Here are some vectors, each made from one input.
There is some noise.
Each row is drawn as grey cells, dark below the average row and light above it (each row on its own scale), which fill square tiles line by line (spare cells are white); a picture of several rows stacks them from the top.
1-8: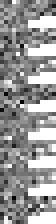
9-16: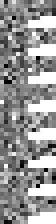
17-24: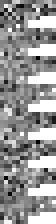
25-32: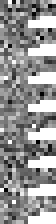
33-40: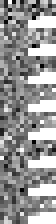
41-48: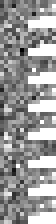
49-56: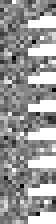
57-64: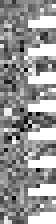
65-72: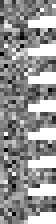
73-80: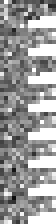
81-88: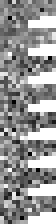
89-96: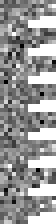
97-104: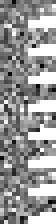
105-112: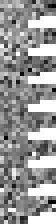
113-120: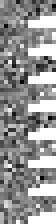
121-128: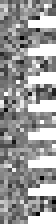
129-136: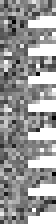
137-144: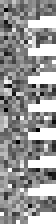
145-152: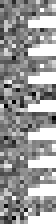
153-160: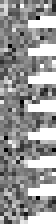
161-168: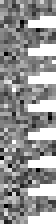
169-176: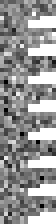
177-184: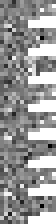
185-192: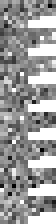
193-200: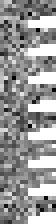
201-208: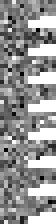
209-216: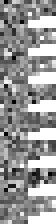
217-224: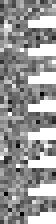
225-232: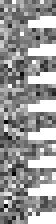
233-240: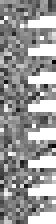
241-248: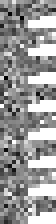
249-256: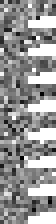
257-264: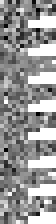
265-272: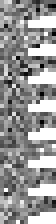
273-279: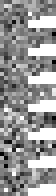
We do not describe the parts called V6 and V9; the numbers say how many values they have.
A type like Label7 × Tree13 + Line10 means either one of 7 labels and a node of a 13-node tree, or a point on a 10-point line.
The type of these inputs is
Label10 × Label10 + (Tree11 + V6) × V9.
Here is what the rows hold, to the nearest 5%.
About 30% of them hold two labels (each one of 10). The rest hold a value of V9, together with either a node of an 11-node tree, or a value of V6.
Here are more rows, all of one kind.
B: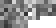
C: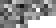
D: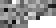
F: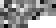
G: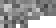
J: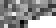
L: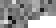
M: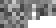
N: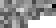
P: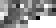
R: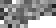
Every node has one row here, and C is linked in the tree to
G.
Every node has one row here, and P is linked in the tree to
N.
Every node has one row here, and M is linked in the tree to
B and R.
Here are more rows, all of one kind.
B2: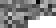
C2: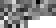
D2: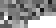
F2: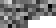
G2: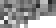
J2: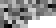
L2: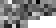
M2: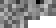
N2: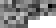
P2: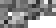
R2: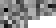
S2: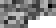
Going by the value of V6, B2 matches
C2, F2, L2 and M2.
